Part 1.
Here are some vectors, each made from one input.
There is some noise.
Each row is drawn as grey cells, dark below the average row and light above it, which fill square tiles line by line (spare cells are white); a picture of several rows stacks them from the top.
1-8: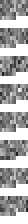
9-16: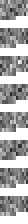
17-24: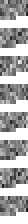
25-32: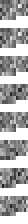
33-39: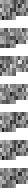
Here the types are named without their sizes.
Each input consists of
a point on a line and a true/false value.
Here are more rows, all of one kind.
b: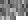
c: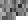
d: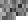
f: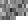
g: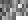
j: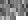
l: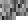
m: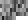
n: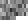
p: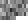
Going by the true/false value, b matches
g and j.
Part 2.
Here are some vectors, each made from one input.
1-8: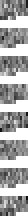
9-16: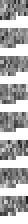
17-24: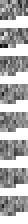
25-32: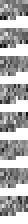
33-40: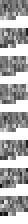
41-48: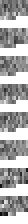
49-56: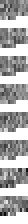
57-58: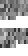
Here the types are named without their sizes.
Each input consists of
either a label, or a point on a line.
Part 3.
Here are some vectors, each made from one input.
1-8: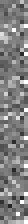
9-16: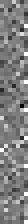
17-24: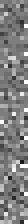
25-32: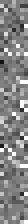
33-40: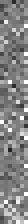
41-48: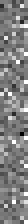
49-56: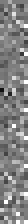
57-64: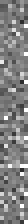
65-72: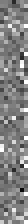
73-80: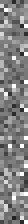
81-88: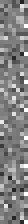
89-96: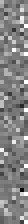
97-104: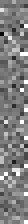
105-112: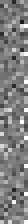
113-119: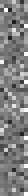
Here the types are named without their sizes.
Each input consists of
a point on a line and four true/false values.
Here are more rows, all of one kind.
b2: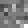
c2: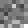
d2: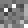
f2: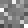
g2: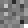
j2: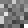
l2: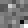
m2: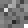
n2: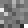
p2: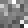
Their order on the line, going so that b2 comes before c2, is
m2, b2, d2, c2, l2, g2, j2, n2, f2, p2.
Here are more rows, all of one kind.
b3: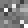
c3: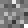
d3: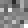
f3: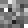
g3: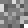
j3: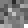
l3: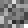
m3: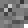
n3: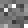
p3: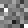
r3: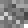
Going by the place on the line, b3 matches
c3, j3 and p3.
